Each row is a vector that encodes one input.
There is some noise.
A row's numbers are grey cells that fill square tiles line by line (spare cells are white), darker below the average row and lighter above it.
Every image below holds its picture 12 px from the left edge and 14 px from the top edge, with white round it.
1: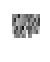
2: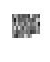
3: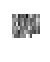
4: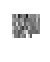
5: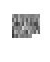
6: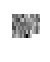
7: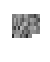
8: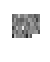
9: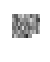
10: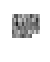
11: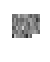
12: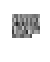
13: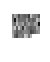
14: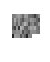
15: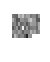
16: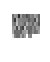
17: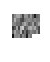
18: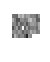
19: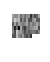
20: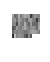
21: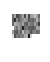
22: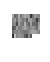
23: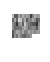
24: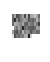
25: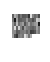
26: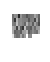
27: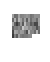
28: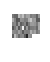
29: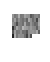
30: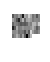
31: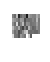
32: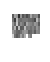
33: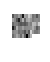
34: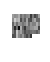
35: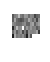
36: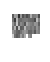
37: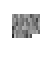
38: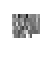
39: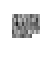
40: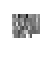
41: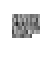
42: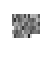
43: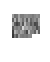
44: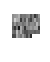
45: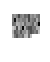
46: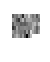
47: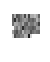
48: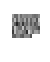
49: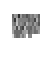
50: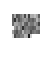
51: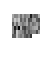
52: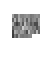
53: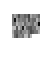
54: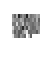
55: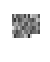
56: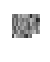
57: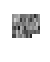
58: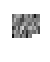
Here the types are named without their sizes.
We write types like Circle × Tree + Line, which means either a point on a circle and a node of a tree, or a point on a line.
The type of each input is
Line + Tree.
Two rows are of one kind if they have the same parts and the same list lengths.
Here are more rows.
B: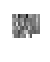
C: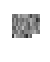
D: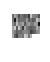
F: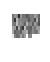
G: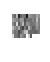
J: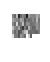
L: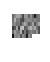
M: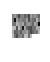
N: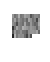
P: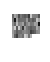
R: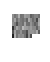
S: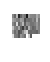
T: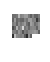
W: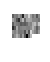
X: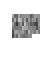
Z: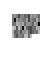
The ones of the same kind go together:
B, D, F, G, J, M, P, S, Z
C, L, N, R, T, W, X

